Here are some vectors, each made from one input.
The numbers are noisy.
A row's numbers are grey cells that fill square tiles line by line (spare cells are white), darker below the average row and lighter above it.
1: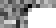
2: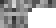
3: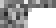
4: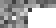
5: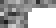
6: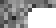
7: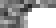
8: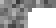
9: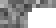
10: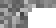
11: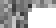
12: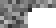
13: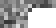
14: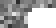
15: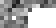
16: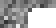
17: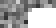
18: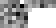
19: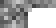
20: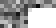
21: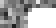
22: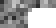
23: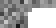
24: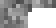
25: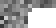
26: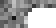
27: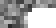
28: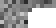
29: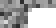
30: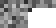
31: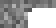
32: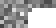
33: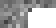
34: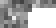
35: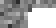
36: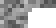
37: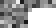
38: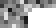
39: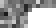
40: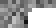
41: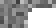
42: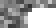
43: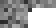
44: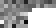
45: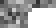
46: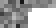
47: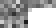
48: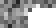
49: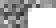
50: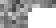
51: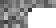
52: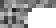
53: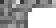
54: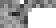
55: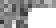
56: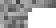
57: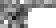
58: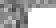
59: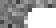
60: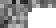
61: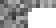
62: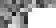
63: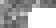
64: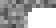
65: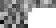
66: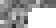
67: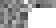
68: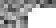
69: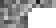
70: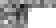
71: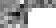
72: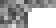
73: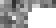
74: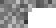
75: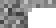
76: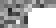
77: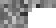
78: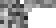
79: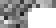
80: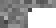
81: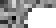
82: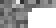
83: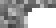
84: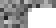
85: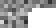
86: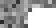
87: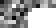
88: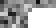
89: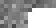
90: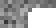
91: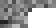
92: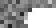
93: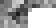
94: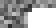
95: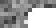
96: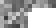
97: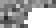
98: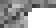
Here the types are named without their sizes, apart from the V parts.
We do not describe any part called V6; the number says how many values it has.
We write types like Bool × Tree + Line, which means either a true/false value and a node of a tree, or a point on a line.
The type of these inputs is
Bool × (Line + V6).
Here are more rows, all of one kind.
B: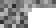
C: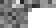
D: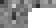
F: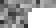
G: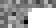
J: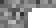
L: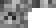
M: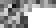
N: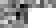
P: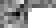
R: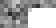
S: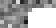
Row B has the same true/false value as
M and N.
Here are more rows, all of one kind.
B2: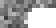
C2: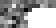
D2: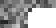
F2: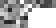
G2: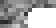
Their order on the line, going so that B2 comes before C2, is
F2, B2, G2, D2, C2.
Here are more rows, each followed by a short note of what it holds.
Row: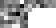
a true/false value and a value of V6
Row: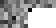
a point on a line and a true/false value
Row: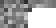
a point on a line and a true/false value
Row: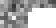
a point on a line and a true/false value
